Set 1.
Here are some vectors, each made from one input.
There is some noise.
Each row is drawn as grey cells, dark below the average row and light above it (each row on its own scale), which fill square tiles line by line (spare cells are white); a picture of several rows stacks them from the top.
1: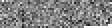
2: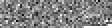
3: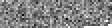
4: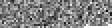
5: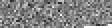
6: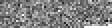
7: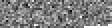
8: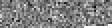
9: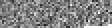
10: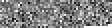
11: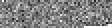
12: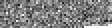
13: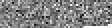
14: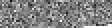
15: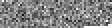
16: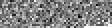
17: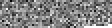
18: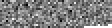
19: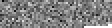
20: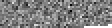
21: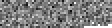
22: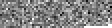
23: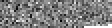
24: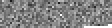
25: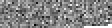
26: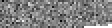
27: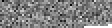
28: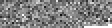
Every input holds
a point on a 7-point line.
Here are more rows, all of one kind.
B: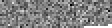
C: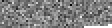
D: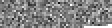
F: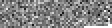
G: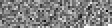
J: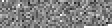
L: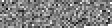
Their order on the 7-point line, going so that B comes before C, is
B, C, F, G, D, J, L.
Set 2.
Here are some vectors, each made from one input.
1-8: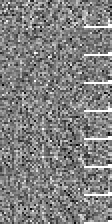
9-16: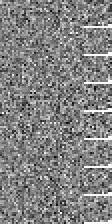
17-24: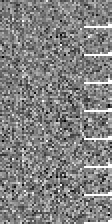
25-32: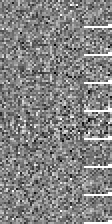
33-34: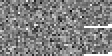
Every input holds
a point on an 8-point circle.
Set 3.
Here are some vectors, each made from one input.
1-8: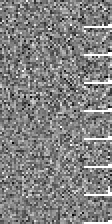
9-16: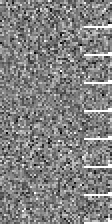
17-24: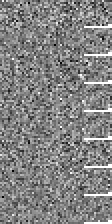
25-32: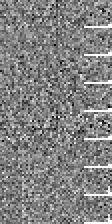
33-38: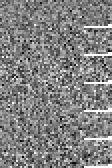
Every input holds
a point on an 8-point circle.
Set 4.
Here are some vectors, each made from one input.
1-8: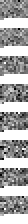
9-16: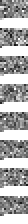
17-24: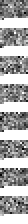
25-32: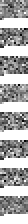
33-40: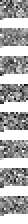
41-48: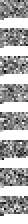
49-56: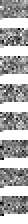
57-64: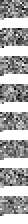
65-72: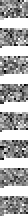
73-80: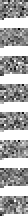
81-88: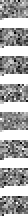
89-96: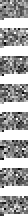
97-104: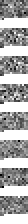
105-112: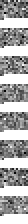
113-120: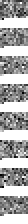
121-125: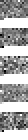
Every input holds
five true/false values.
